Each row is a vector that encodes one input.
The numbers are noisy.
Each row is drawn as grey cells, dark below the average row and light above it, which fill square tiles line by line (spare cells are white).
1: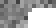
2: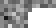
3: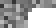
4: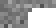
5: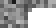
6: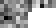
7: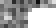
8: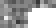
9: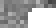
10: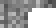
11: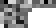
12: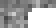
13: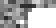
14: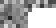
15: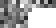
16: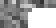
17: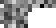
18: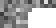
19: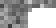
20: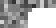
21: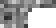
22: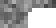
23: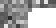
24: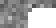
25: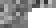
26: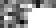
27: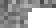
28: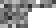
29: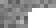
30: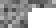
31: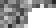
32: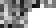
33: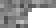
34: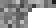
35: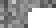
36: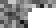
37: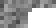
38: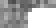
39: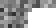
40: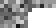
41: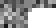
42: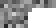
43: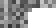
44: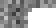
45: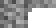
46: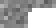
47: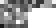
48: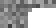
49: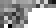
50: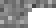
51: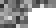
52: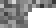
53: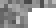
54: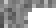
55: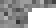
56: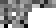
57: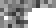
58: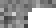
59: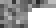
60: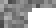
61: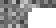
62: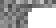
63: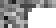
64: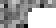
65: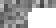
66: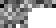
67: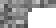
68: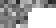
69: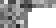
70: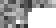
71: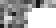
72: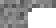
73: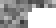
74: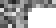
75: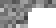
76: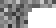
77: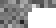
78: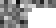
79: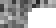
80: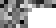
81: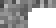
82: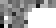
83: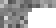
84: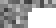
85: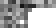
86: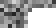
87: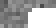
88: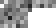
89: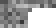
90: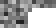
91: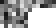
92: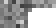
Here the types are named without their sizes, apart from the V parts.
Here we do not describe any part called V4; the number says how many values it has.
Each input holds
a point on each of two lines, together with either a point on a circle, or a value of V4.
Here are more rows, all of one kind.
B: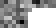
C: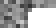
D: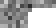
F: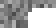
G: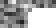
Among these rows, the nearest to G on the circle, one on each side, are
B and D.
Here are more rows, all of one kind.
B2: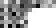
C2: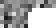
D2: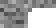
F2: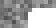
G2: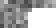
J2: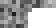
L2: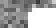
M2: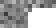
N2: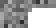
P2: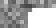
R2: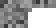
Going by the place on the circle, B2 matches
F2, J2 and R2.
